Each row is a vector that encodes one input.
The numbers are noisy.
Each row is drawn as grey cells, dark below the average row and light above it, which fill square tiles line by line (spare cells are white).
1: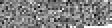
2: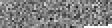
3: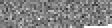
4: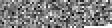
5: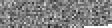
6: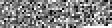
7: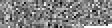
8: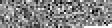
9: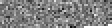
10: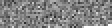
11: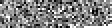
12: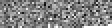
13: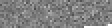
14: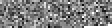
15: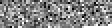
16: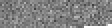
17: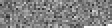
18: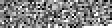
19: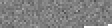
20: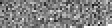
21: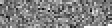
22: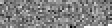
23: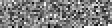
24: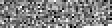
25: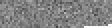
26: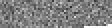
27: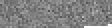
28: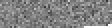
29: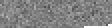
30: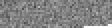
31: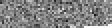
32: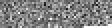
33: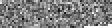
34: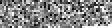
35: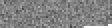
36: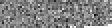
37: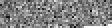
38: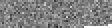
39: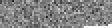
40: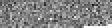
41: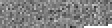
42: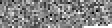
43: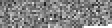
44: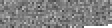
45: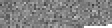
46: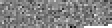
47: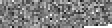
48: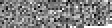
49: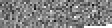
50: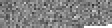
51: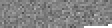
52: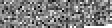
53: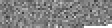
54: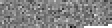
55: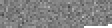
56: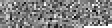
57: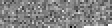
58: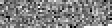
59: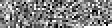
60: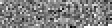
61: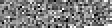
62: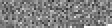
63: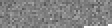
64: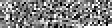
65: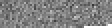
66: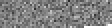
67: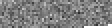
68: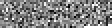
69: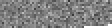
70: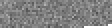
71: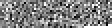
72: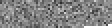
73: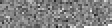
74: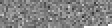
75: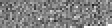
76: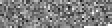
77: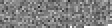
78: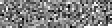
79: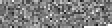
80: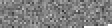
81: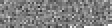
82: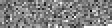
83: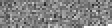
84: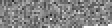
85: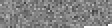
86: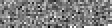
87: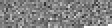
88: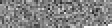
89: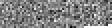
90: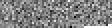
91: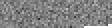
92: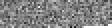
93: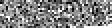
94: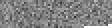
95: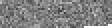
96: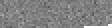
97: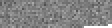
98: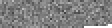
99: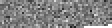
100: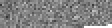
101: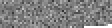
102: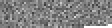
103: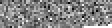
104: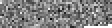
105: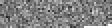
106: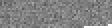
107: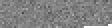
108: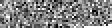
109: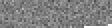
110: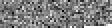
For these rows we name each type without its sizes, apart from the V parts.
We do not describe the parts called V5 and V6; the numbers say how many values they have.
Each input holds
a label, a true/false value, a value of V5 and a value of V6.
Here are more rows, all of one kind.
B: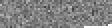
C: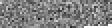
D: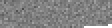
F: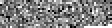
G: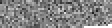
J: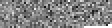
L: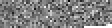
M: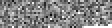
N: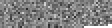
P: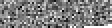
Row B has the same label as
C, D, L and M.
